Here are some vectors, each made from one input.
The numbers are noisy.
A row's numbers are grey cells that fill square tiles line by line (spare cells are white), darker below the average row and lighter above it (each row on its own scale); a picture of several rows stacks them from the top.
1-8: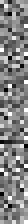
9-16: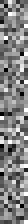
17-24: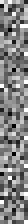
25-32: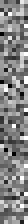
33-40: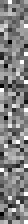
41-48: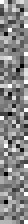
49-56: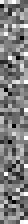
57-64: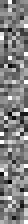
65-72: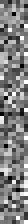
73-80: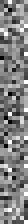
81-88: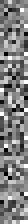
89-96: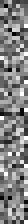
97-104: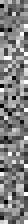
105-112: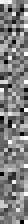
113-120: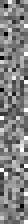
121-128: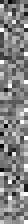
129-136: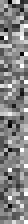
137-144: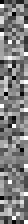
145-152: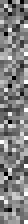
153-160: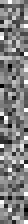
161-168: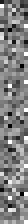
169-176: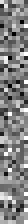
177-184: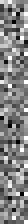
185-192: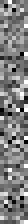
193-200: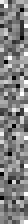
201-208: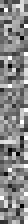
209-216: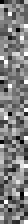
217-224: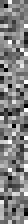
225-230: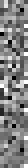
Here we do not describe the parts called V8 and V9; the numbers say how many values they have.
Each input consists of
a point on a 5-point line, together with either a true/false value and a value of V9, or a value of V8.
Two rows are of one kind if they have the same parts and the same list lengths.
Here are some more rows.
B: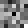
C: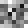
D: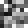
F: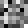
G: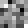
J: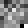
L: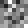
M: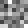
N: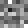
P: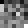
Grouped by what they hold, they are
B, J, L, M, N, P
C, D, F, G

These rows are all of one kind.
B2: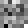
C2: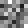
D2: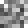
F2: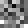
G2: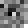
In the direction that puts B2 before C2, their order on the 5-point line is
F2, B2, D2, G2, C2.
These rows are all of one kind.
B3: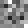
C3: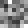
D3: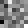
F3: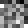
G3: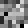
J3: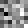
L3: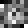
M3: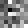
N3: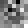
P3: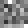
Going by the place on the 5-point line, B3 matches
C3 and D3.
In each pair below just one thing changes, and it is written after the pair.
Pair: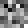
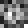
the place on the 5-point line
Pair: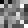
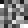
the place on the 5-point line
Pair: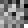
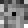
the place on the 5-point line
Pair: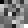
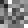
the place on the 5-point line
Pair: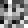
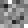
the value of V9
